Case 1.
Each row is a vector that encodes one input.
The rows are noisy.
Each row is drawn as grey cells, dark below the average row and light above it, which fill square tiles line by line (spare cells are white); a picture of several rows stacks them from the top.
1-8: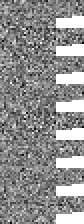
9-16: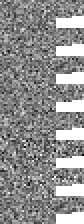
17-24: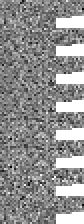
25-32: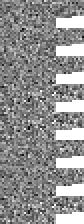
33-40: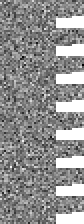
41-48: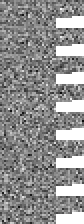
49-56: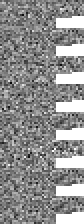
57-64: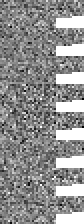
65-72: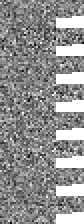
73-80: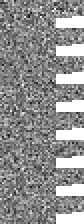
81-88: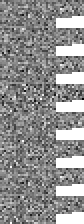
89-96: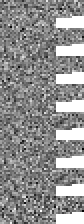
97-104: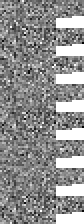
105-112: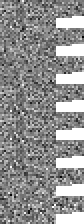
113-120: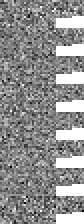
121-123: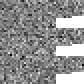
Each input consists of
a point on a 10-point line.
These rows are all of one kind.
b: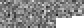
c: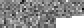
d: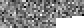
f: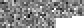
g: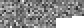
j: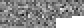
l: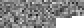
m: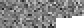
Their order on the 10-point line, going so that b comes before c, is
d, g, j, b, c, l, m, f.
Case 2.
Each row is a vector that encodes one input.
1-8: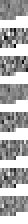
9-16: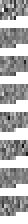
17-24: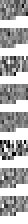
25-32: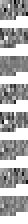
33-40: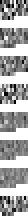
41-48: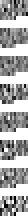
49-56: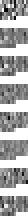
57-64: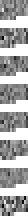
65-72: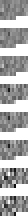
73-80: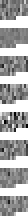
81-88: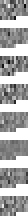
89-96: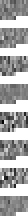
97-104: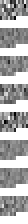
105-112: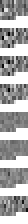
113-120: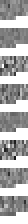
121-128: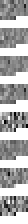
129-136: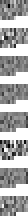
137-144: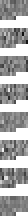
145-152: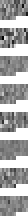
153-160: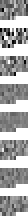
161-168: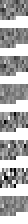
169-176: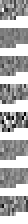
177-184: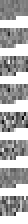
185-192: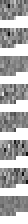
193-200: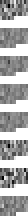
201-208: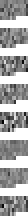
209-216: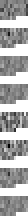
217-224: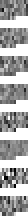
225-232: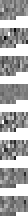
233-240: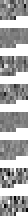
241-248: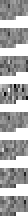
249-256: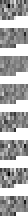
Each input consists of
a node of a 9-node tree.
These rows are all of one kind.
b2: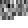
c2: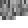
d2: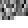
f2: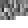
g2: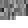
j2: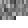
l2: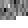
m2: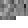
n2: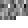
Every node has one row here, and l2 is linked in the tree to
d2 and j2.
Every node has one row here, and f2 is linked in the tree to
j2.
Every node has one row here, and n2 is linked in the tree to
m2.
